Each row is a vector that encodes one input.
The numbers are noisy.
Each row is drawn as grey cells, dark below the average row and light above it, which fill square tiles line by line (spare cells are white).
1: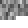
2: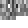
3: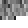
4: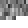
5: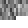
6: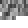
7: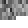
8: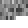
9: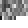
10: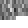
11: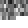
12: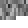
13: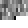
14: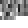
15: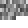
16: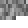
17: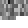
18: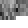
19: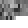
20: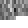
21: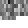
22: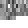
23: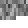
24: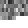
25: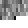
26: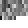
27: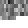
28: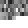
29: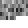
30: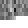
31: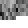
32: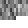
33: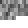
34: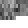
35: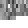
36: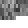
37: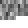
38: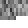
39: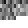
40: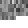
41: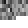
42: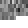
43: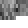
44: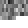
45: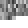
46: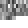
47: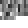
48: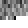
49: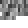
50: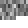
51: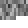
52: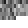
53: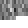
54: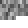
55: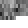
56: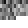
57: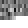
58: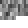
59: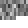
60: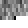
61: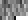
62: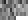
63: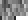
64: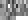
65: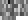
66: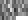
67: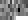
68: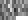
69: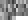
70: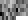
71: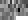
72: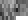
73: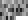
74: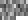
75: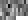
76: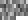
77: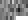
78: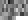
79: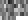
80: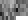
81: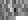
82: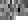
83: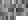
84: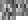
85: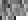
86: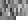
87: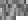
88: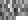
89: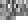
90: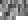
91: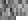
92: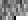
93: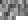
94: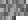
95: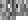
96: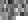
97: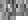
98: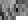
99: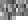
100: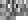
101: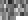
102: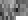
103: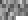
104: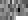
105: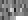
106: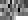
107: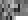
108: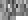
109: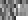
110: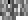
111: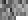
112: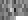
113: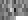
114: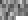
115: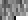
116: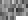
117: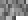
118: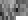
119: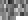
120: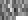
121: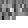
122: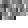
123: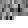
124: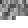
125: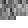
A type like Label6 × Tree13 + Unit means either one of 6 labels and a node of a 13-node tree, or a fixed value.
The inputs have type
Circle9.
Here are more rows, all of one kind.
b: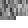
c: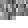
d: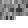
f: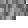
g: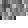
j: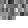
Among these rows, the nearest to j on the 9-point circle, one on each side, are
b and c.
